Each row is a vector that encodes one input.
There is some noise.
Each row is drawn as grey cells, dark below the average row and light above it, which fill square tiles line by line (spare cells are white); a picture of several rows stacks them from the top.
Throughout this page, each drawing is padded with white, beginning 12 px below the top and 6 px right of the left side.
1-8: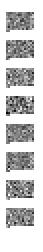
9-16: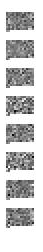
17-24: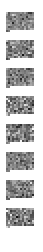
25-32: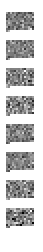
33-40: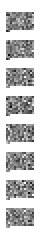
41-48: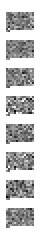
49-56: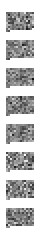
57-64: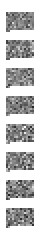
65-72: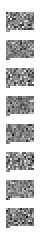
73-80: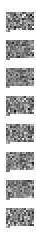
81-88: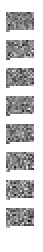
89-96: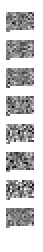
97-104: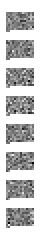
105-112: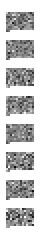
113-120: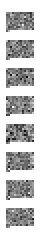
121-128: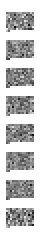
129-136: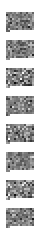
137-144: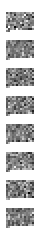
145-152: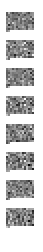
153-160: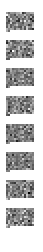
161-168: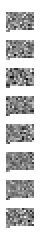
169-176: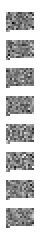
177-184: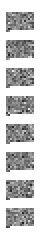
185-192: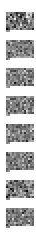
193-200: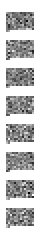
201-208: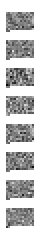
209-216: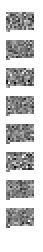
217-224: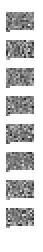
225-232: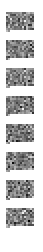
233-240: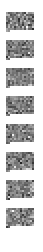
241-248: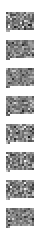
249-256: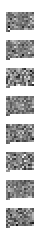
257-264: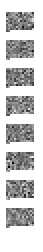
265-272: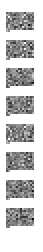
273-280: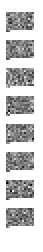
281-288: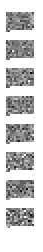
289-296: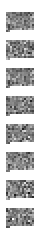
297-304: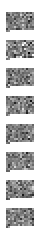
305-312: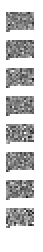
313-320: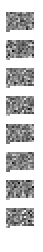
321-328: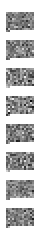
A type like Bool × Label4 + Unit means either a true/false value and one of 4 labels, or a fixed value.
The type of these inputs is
Bool × Bool × Bool × Bool + Circle18 × Circle18 + Unit.
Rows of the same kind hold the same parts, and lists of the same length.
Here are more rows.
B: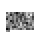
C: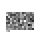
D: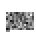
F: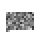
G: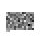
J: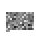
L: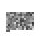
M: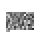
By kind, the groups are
B, D
C, G, J, M
F, L

